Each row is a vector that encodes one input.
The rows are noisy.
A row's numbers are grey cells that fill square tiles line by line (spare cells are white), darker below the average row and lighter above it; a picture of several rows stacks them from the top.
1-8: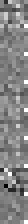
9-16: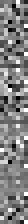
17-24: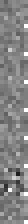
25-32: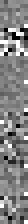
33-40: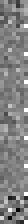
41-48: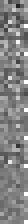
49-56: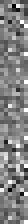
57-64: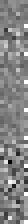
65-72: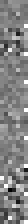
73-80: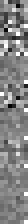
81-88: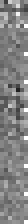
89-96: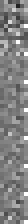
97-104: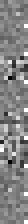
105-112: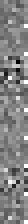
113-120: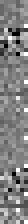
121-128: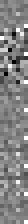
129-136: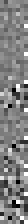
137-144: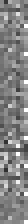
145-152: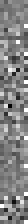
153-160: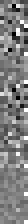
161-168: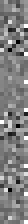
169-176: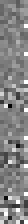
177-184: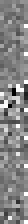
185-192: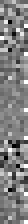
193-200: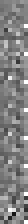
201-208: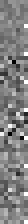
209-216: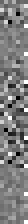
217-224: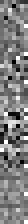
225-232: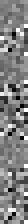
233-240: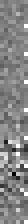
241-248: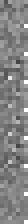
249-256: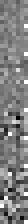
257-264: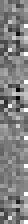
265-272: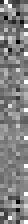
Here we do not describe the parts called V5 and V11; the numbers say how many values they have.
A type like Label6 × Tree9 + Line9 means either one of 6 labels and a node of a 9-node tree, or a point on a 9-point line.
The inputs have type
Line9 × (Line10 + V5) + V11.
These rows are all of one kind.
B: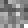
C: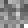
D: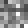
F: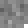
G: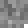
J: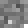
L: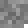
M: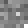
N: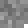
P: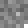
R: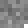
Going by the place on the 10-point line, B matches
G, N and R.
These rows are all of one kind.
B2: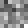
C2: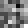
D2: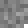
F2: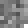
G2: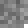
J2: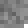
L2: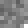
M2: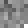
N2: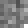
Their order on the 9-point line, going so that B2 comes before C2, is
M2, B2, F2, L2, G2, J2, N2, D2, C2.
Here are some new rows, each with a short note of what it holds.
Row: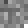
a point on a 9-point line and a value of V5
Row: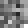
a point on a 9-point line and a value of V5
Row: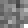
a point on a 9-point line and a value of V5
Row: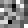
a value of V11
